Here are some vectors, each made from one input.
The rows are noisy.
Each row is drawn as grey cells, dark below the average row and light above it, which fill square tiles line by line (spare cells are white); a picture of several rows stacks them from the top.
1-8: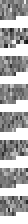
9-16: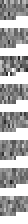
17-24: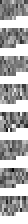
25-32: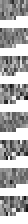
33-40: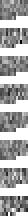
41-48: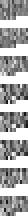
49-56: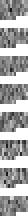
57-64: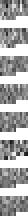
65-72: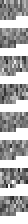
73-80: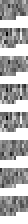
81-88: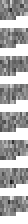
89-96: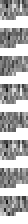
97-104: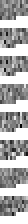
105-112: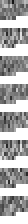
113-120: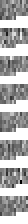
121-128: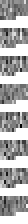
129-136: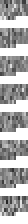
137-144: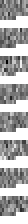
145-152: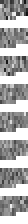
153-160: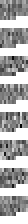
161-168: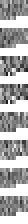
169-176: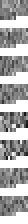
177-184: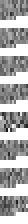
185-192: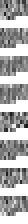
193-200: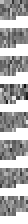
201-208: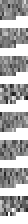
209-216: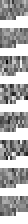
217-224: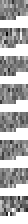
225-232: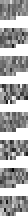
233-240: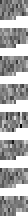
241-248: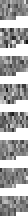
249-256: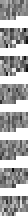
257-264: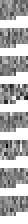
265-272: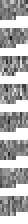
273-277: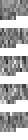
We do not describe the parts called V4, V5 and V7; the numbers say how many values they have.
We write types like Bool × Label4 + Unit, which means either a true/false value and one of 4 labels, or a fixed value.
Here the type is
(Circle6 + (Tree11 + Unit) × V4) × V7 + Line9 + V5.
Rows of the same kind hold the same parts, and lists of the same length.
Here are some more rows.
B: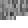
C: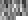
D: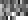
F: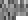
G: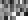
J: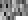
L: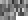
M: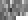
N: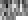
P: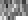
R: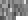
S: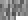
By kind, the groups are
B, F, R, S
C, J, N, P
D, G
L
M

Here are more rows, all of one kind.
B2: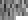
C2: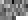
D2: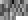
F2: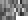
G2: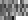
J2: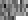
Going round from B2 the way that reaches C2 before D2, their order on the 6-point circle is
B2, C2, D2, F2, G2, J2.
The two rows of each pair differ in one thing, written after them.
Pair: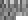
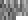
the node of the tree
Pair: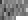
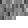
the node of the tree
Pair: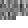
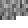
the value of V7
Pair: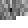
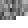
the value of V4
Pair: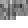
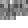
the value of V4
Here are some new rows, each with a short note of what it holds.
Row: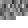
a point on a 6-point circle and a value of V7
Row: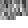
a point on a 9-point line
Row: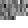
a point on a 6-point circle and a value of V7
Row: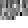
a point on a 9-point line
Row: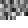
a value of V5
